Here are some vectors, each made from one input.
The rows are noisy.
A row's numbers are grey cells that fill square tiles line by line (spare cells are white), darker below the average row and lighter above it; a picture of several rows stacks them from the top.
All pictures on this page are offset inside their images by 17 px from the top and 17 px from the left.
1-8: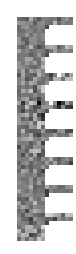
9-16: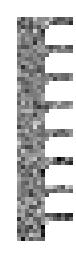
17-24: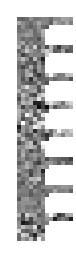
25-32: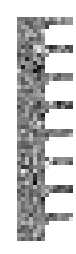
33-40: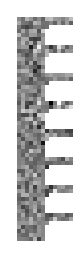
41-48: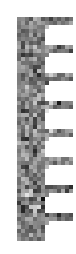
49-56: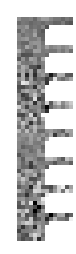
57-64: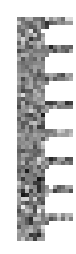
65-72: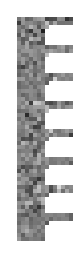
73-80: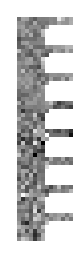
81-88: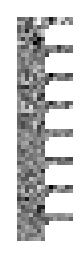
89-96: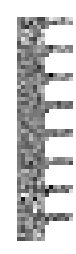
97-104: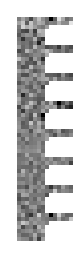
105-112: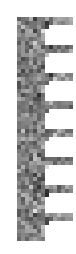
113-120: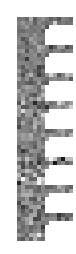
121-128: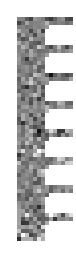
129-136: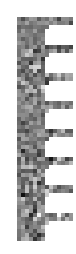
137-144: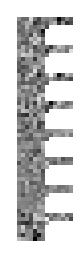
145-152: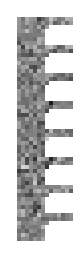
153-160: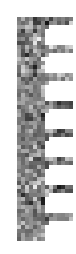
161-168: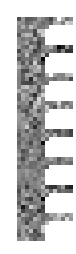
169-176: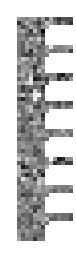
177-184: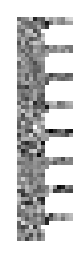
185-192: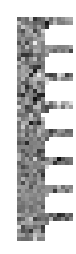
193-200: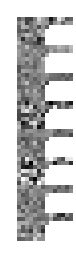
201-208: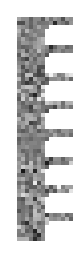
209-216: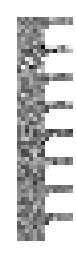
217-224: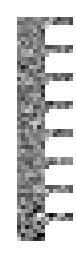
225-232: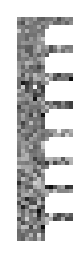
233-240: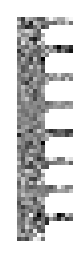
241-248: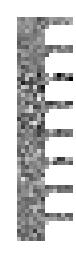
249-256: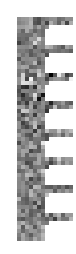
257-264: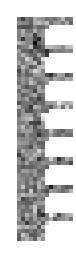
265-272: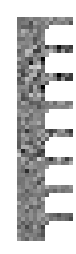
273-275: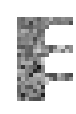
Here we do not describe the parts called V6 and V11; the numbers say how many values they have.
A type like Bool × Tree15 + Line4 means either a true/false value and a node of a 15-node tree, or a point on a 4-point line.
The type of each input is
Bool × Bool × Bool × ((Line5 + Line7) × V11 + List2(V6)).
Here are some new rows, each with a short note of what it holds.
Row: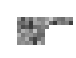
a point on a 5-point line, three true/false values and a value of V11
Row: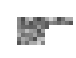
a point on a 5-point line, three true/false values and a value of V11
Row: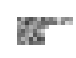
three true/false values, together with a list of two items
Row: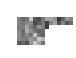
a point on a 5-point line, three true/false values and a value of V11
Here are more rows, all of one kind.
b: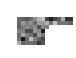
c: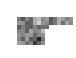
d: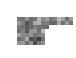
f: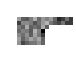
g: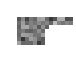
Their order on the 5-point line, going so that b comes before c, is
b, g, c, d, f.
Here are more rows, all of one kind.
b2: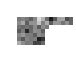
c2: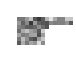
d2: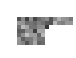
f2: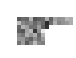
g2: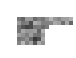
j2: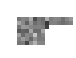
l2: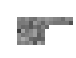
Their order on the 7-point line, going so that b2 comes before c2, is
l2, f2, b2, d2, g2, j2, c2.
